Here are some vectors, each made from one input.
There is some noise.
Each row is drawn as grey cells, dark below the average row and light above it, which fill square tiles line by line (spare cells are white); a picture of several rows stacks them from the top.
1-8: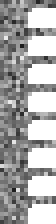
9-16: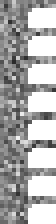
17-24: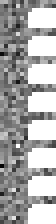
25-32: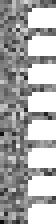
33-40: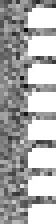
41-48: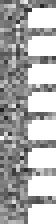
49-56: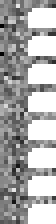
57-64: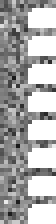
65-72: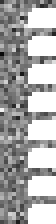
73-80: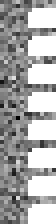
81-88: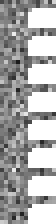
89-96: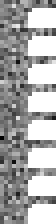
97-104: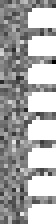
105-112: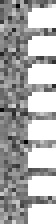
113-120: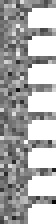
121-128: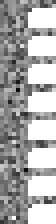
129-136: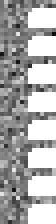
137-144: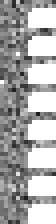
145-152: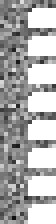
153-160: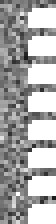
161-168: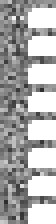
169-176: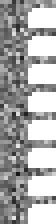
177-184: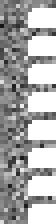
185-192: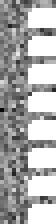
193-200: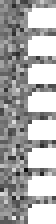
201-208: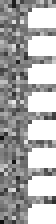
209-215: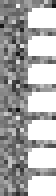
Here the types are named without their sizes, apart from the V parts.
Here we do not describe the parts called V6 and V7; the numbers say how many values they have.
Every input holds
a true/false value, a value of V6 and a value of V7, together with either a fixed value, or a node of a tree.
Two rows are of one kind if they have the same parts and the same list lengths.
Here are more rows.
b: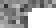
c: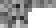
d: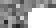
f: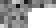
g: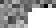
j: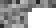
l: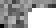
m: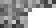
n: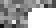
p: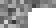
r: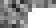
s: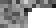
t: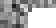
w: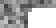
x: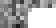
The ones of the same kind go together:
b, c, f, g, j, p, s, w
d, l, m, n, r, t, x

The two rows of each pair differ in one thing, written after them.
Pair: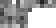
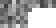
the true/false value
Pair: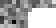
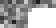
the value of V7
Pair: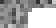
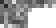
the node of the tree
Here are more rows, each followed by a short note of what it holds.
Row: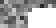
a node of a tree, a true/false value, a value of V6 and a value of V7
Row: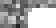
a true/false value, a value of V6 and a value of V7
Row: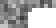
a node of a tree, a true/false value, a value of V6 and a value of V7
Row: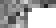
a node of a tree, a true/false value, a value of V6 and a value of V7
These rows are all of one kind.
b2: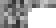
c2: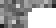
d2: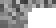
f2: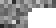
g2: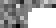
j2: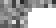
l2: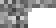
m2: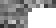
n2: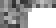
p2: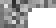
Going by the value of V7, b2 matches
c2, f2, l2 and p2.
